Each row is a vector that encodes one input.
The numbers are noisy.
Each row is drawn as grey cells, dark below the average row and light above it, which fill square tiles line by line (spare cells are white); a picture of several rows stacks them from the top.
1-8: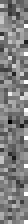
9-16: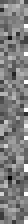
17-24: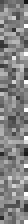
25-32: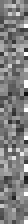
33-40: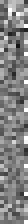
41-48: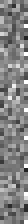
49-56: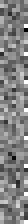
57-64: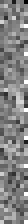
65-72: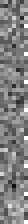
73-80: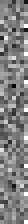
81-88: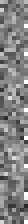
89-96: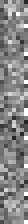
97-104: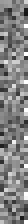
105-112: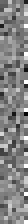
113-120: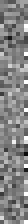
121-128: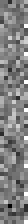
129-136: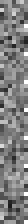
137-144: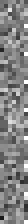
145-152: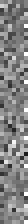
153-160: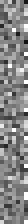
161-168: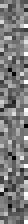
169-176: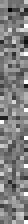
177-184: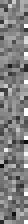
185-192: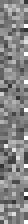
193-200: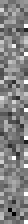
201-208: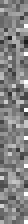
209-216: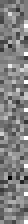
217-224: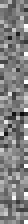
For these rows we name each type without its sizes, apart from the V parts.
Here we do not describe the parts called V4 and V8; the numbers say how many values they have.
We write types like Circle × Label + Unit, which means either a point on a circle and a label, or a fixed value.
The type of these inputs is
(Bool × Circle + V8) × (Line + V4).
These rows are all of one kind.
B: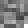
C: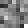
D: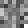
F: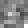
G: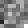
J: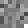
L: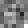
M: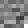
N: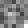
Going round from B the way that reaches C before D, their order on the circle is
B, C, L, N, F, M, D, J, G.
